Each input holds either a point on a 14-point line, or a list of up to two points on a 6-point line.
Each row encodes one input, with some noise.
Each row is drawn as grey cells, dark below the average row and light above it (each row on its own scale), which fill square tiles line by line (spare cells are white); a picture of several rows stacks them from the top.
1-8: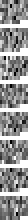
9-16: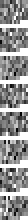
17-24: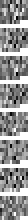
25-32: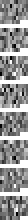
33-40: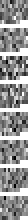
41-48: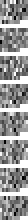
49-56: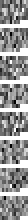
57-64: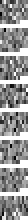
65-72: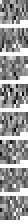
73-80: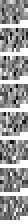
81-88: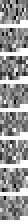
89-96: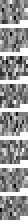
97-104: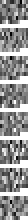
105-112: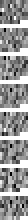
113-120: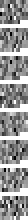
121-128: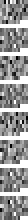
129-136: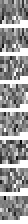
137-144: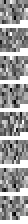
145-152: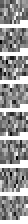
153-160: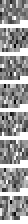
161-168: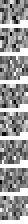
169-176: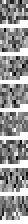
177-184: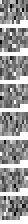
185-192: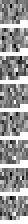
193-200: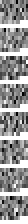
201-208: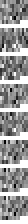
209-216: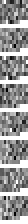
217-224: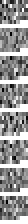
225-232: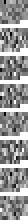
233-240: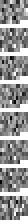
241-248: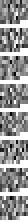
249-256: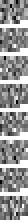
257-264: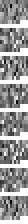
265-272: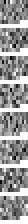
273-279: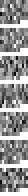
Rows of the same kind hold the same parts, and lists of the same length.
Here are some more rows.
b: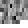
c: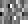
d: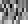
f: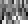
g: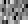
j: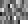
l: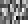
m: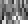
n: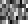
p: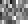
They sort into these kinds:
b, d, g
c, j, l
f, m
n, p

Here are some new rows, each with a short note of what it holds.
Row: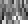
the empty list
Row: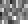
a list of two items
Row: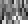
the empty list
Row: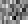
a point on a 14-point line
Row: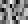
a point on a 14-point line
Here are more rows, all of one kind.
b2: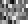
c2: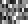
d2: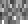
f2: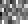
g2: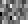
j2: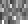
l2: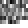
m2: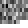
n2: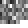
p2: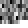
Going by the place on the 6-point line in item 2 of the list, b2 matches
l2 and n2.
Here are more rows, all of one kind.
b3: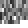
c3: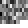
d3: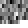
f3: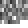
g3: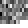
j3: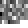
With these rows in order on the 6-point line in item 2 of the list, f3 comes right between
b3 and j3.
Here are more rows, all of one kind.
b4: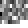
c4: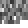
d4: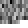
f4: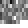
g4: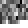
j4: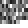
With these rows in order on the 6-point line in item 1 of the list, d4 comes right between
g4 and j4.
